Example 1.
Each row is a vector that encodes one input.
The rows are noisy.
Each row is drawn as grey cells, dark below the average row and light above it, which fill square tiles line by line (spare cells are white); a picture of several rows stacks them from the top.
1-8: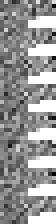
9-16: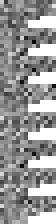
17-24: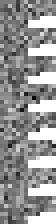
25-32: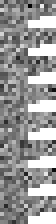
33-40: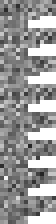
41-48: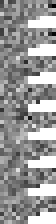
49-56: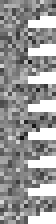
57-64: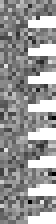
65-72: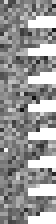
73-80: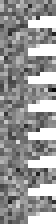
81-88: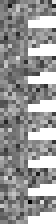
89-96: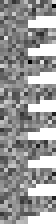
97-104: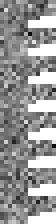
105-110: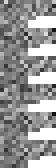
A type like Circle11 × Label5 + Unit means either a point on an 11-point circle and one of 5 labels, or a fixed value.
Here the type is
Label4 × Label5.
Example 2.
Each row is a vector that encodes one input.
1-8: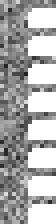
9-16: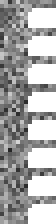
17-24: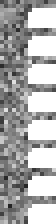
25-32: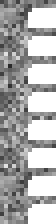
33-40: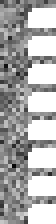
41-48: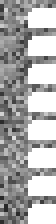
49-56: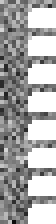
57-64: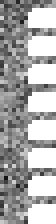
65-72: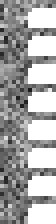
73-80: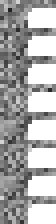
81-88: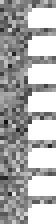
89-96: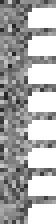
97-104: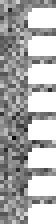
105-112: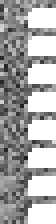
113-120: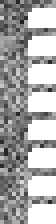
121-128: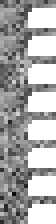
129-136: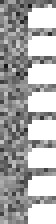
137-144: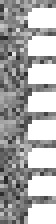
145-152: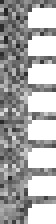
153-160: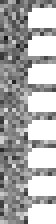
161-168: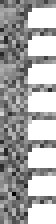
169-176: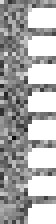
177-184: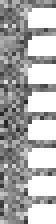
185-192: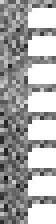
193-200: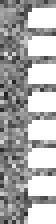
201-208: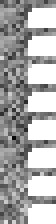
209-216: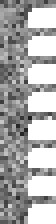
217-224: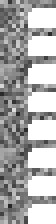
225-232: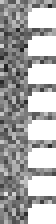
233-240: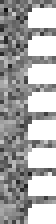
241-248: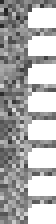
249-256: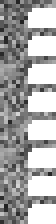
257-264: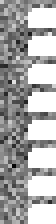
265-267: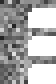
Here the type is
Bool × Circle11.
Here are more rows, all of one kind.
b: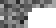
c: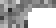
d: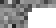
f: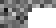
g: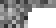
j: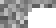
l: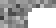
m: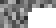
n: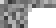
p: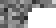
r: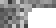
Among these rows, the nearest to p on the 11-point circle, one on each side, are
b and f.
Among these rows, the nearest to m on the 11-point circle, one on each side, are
c and r.
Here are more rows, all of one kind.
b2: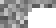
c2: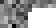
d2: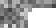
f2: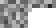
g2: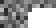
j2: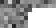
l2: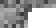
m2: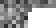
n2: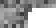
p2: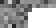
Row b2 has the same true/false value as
d2 and f2.
